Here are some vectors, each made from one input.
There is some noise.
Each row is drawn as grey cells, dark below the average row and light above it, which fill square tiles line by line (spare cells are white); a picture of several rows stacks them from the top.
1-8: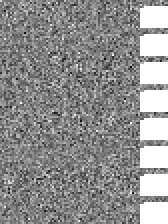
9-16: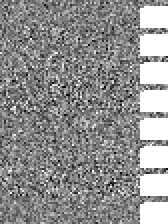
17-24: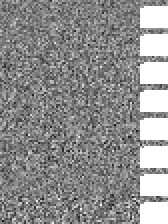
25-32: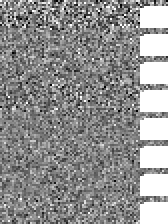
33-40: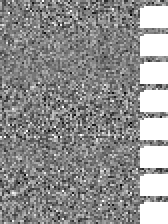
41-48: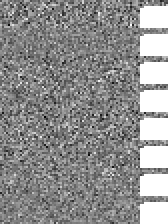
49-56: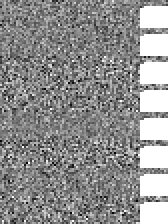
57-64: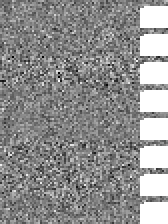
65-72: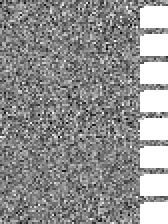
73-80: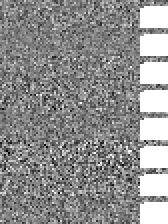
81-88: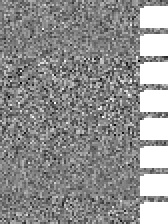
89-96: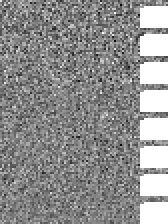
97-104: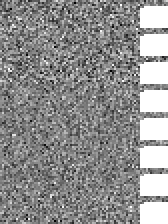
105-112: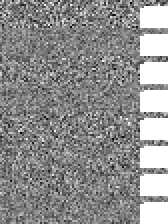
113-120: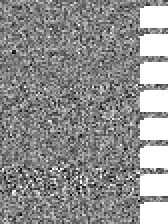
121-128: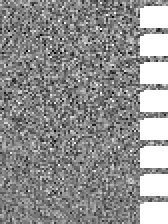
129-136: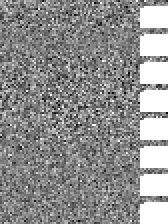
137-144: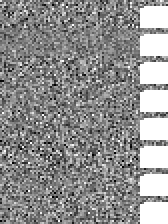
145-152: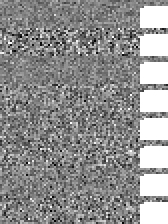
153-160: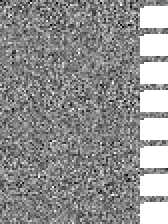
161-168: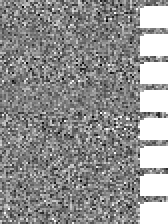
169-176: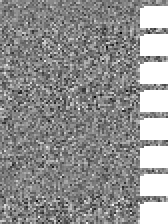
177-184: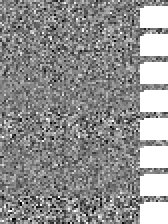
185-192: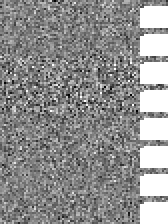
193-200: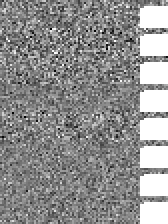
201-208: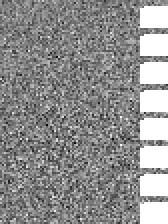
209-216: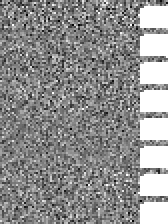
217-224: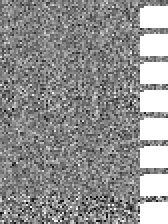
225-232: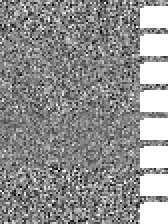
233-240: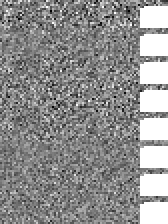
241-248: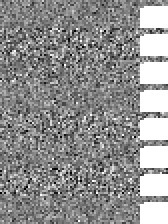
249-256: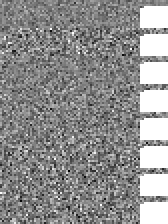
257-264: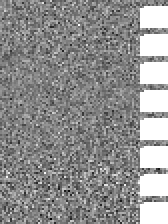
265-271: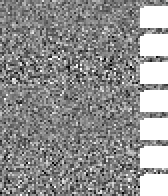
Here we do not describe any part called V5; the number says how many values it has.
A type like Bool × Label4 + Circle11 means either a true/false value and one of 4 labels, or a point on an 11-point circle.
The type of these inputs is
(Label4 + Line7) × V5 + List2(Circle6).
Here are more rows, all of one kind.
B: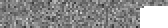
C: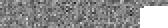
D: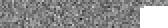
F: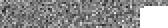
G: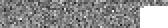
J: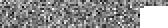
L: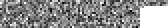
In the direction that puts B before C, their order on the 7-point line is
D, J, F, B, L, C, G.
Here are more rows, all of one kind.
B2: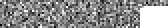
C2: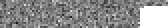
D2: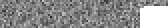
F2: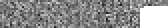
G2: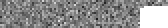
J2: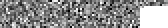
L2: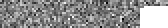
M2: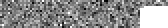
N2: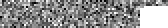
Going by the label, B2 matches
C2, F2 and G2.
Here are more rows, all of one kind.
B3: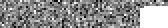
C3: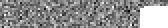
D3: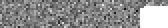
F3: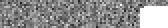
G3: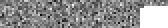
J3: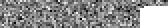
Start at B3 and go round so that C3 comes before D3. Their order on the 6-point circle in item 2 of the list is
B3, G3, C3, D3, F3, J3.
